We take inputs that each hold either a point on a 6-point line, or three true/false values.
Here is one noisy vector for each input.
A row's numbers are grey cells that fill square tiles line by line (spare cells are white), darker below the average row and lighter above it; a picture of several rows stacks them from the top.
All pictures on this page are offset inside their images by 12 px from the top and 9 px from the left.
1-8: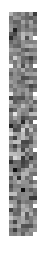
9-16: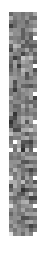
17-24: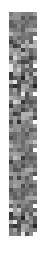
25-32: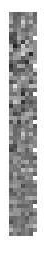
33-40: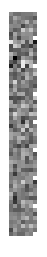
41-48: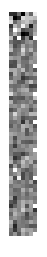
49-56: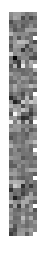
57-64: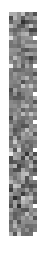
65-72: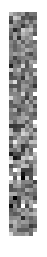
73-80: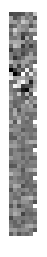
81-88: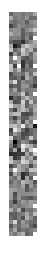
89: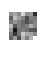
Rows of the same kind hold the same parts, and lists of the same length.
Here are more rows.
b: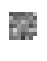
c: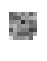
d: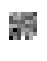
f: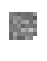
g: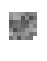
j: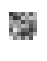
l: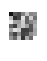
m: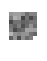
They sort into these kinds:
b, f, g, m
c, d, j, l

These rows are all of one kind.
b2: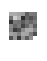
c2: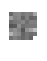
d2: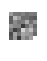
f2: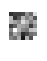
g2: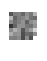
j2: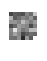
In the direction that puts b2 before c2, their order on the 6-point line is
d2, f2, j2, b2, c2, g2.
